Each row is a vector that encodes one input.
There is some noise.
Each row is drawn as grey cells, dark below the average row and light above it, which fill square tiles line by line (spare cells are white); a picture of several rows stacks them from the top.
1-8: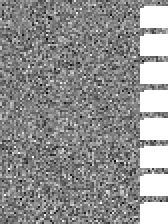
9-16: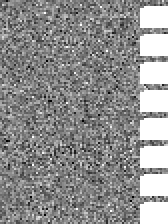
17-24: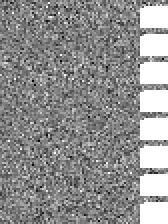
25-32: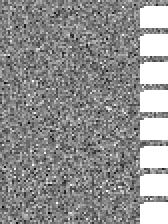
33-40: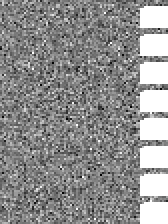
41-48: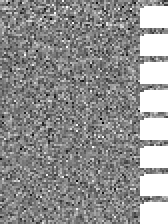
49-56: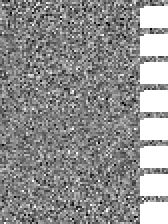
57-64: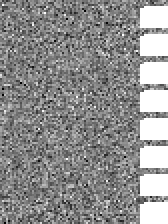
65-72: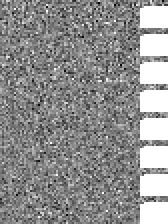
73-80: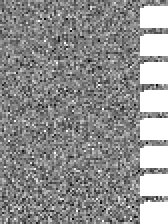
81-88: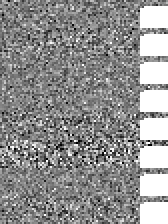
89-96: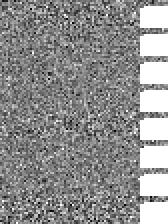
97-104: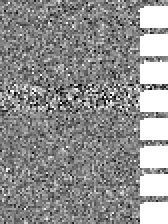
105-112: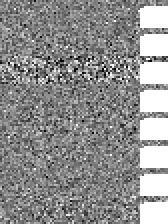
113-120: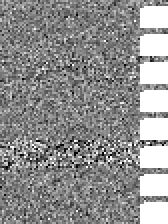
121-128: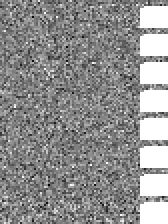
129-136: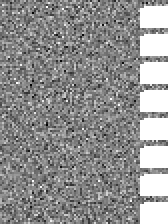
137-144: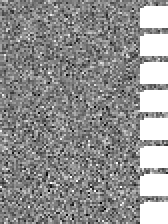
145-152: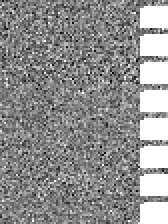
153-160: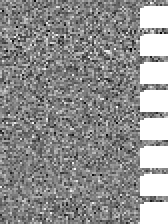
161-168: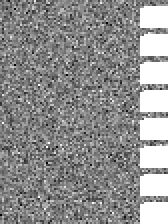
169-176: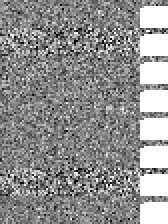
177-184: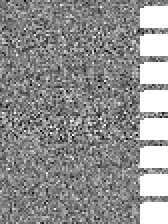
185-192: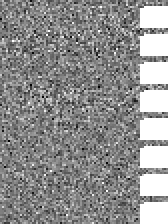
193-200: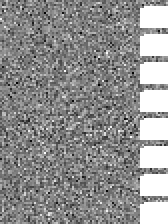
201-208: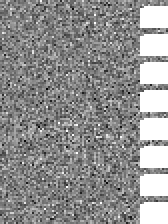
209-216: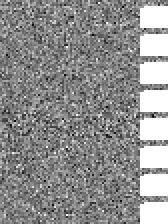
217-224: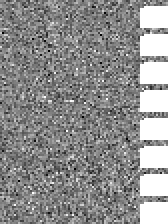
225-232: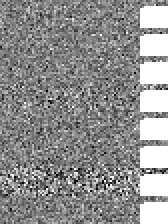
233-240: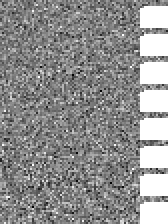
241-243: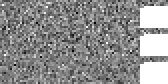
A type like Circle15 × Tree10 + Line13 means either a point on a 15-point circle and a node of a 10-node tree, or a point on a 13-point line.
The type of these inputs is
Bool × Bool × Bool × Bool × Circle10 × Circle17 + Unit.
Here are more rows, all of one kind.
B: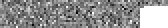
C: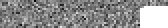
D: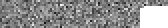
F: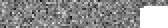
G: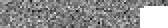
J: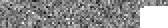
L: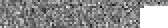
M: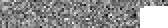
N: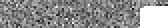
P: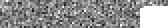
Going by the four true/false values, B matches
L and P.
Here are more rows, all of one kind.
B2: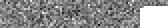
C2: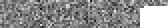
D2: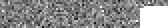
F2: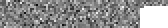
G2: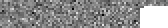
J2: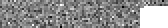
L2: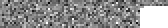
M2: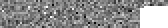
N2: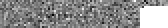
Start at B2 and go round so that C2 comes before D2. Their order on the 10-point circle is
B2, G2, C2, N2, F2, D2, L2, J2, M2.
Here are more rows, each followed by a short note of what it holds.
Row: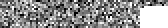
a fixed value
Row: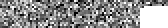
a fixed value
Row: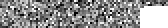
a fixed value
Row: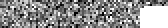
a fixed value
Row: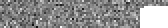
a point on a 10-point circle, a point on a 17-point circle and four true/false values
